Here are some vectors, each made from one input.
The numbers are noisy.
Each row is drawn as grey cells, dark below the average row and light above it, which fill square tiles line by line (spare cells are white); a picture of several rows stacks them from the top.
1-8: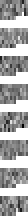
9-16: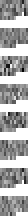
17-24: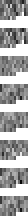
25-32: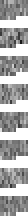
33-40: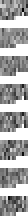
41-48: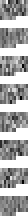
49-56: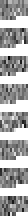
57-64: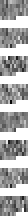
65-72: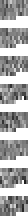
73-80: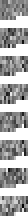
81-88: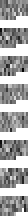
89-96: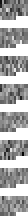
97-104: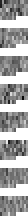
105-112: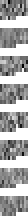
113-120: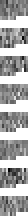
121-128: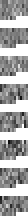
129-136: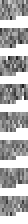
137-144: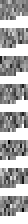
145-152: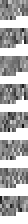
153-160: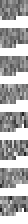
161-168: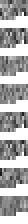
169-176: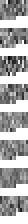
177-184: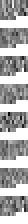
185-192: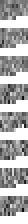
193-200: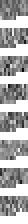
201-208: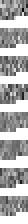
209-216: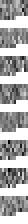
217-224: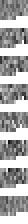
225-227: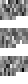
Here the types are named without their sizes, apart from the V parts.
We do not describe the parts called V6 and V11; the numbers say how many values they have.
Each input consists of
either a fixed value, or a point on each of two lines, a value of V6 and a value of V11, or three true/false values.
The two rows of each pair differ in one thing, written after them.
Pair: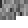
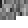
the value of V11
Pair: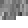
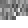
the place on one of the two lines
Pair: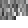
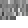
the value of V11
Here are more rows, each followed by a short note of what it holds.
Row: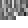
a fixed value
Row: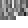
a fixed value
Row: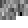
a point on each of two lines, a value of V6 and a value of V11
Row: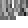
a fixed value
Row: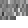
a point on each of two lines, a value of V6 and a value of V11
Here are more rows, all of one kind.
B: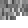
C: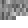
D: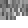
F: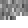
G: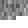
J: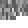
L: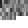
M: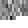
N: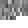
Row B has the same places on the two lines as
D, M and N.
